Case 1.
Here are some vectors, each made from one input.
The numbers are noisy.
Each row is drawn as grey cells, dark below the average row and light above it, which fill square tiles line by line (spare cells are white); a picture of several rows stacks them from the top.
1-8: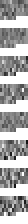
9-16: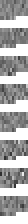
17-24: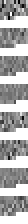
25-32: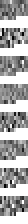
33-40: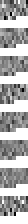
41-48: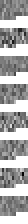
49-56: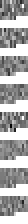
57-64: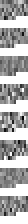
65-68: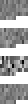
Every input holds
a point on a 10-point line.
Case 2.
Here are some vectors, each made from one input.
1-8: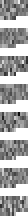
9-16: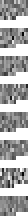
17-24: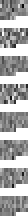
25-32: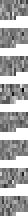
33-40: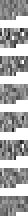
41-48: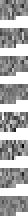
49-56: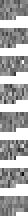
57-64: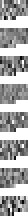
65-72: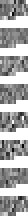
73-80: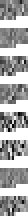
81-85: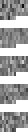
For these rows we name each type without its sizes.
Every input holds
a point on a line.
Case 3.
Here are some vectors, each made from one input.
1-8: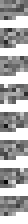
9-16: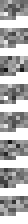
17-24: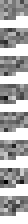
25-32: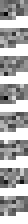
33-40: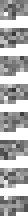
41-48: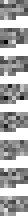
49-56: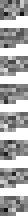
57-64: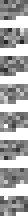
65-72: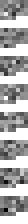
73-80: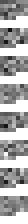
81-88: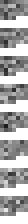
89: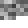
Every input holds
a point on a 10-point line.
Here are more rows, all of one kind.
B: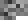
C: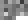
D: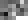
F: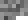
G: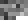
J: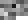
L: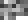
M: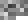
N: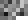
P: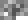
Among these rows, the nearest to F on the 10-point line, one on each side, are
C and G.
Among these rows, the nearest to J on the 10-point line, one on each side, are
L and M.
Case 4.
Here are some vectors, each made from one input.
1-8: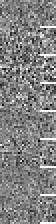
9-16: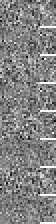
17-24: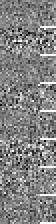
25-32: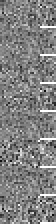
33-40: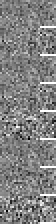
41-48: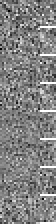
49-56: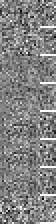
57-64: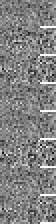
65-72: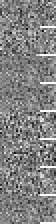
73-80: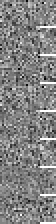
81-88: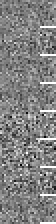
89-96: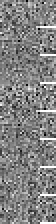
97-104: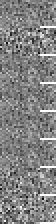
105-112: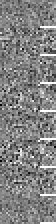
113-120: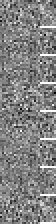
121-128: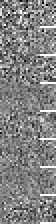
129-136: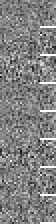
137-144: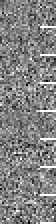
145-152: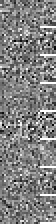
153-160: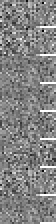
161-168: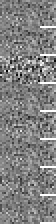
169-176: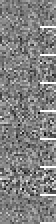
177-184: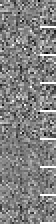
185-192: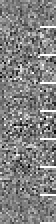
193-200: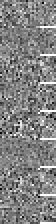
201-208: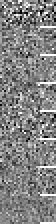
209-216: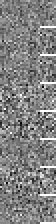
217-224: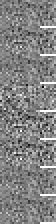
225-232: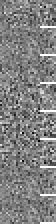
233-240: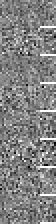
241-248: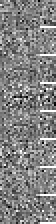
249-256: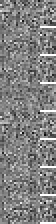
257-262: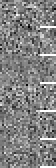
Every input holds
one of 8 labels.
